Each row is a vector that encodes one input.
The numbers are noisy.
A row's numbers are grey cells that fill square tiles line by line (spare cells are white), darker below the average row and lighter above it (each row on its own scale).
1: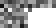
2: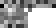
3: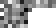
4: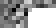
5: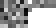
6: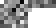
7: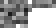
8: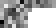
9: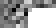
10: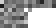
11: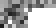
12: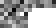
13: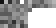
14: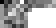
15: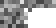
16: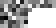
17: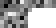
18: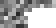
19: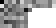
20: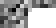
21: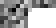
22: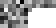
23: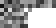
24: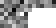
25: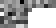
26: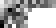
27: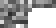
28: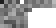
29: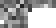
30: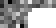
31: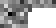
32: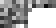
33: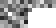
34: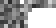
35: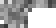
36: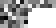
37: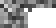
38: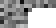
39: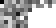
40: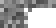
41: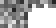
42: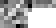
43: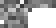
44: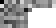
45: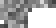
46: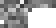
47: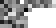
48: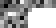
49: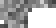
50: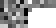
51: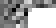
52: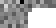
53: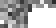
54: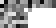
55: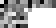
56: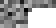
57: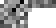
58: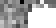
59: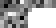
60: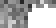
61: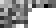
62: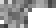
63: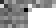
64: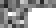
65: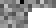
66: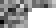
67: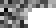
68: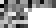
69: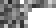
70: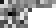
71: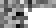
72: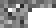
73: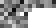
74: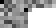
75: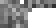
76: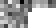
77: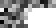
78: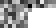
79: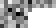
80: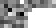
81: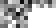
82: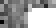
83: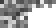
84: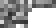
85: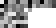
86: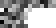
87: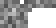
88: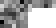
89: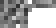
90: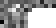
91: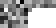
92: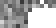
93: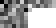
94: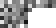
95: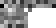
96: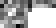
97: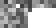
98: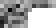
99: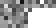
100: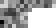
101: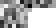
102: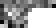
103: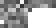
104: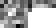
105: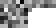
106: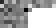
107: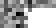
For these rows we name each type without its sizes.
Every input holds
a node of a tree and four true/false values.
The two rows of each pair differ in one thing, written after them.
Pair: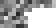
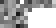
the node of the tree
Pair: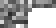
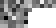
the node of the tree
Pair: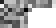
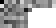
one of the four true/false values
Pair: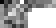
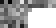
one of the four true/false values
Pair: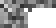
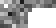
one of the four true/false values
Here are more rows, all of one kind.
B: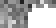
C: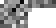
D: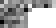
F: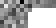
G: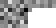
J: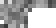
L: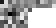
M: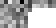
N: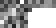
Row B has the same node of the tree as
F, G and M.
